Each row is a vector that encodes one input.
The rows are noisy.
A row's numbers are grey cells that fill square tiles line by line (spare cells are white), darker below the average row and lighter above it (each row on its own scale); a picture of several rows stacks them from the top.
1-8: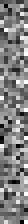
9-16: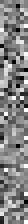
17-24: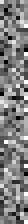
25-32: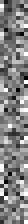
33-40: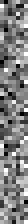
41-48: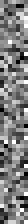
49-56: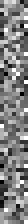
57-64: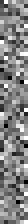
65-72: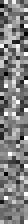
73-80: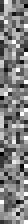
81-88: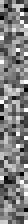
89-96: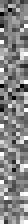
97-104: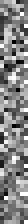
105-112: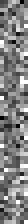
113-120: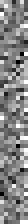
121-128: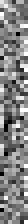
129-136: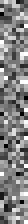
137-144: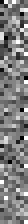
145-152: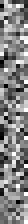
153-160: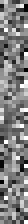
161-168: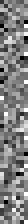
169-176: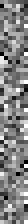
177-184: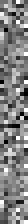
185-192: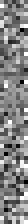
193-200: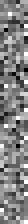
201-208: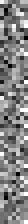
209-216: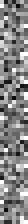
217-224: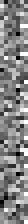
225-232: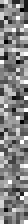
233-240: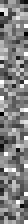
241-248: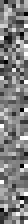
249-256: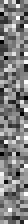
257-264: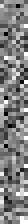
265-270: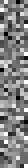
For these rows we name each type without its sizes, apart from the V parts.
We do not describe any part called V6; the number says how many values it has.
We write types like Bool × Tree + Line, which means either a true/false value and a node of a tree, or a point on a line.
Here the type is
Bool × (Circle + Unit) × Line + V6.
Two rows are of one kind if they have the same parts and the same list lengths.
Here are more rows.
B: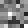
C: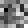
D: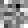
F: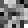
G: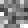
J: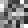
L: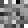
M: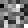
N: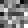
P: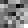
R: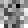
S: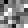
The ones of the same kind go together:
B, S
C, D, F, J, L, N, P, R
G, M

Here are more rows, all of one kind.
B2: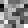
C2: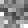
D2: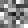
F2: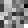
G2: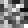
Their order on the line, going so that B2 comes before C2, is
D2, F2, G2, B2, C2.
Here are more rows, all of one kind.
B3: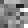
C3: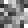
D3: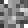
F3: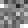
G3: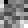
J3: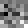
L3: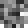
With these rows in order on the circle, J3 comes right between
D3 and F3.
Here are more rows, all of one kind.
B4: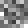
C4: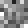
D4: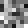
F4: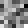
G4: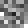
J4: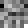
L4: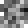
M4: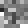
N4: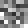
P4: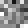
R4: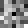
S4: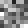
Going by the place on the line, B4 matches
G4, J4 and N4.
